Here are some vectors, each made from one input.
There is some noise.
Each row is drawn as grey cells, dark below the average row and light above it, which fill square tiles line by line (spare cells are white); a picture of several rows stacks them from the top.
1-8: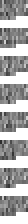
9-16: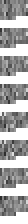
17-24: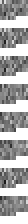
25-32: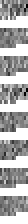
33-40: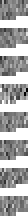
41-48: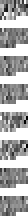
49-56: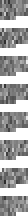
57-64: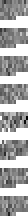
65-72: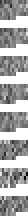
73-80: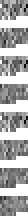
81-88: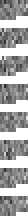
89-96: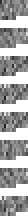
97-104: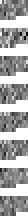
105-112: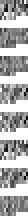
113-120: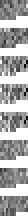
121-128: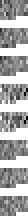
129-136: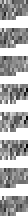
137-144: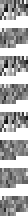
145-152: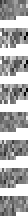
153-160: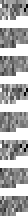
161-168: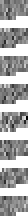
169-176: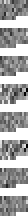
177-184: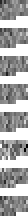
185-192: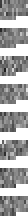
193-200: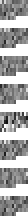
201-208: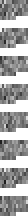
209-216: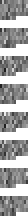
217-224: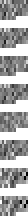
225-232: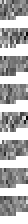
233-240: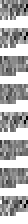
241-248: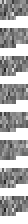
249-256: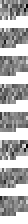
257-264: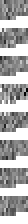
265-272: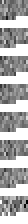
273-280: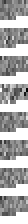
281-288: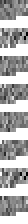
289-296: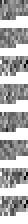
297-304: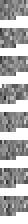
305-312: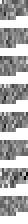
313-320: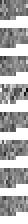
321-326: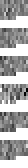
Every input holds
either a point on a 10-point line, or a list of up to three points on an 8-point line.
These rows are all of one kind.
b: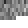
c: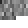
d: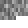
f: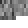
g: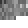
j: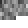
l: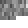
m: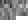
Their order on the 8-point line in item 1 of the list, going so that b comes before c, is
b, d, l, m, g, j, c, f.
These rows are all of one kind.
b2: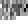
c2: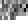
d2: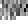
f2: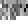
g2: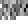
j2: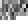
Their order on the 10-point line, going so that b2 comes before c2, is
d2, b2, f2, g2, c2, j2.
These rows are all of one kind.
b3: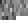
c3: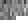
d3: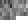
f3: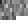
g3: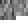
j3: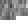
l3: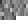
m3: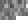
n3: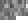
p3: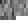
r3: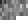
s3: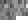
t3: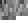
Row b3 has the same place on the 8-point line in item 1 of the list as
f3 and l3.
